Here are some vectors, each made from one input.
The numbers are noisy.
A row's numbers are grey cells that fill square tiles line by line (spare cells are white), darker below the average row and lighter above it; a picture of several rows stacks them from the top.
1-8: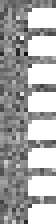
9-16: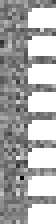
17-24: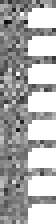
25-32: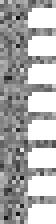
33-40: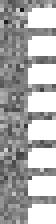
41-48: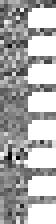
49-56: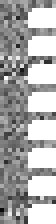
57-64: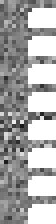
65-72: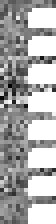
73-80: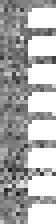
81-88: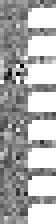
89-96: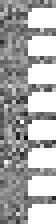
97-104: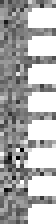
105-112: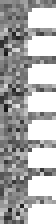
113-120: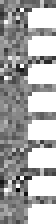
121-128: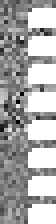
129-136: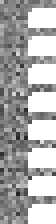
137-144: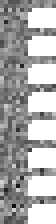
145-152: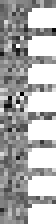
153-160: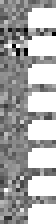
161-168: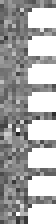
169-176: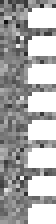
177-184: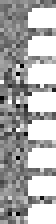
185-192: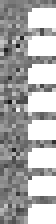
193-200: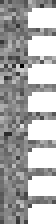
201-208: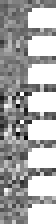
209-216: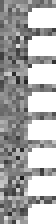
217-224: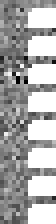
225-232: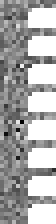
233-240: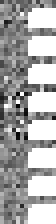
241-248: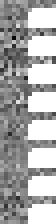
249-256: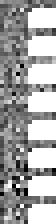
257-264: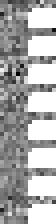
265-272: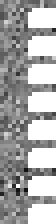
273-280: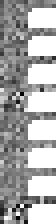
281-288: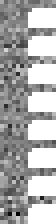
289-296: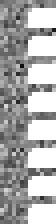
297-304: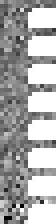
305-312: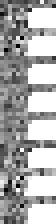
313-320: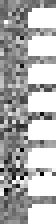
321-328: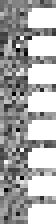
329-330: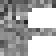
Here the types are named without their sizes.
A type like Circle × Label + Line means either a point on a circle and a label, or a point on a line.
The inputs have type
Bool × Bool × Bool + Circle + Unit.
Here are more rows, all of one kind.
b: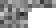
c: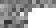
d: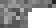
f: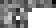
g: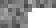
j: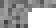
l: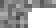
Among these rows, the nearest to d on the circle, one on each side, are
c and f.
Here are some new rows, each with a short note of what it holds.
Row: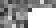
three true/false values
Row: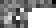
a point on a circle
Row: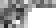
a fixed value
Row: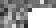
three true/false values
